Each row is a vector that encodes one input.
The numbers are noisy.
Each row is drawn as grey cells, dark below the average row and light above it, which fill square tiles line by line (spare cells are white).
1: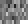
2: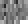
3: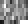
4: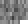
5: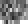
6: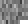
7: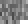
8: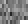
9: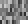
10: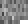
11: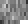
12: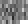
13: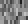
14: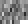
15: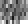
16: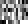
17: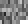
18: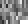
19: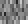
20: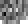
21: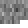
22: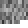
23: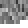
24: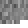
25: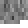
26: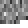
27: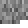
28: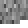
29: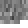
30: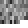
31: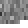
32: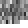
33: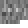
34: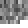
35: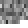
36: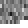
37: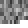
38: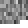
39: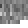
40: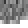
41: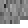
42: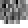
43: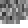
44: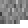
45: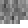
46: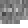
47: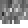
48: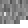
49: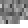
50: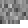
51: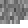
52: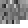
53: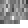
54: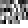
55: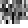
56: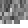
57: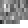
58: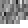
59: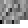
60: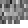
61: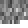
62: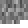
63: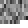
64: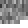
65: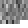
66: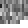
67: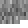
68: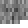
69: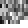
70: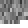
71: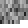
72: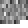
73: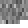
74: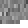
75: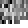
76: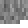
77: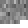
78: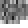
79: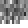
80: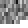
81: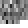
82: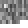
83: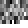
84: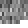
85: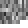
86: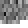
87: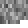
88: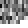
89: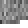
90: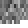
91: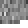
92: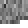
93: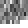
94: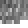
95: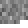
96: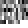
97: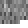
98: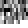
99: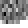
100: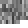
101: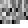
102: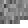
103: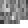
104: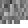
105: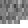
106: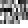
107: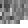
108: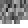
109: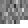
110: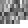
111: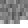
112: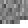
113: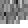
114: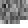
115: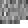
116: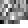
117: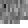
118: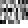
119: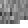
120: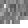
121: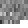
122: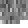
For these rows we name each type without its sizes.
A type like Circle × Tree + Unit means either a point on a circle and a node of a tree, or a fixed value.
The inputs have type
Bool × Bool × Bool × Bool × Tree + Unit.
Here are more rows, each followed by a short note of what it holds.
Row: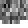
a node of a tree and four true/false values
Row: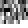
a fixed value
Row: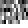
a fixed value
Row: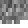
a node of a tree and four true/false values
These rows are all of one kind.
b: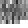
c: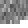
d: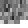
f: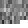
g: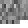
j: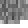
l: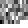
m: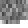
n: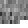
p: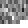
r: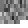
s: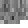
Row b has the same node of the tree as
d, g and j.
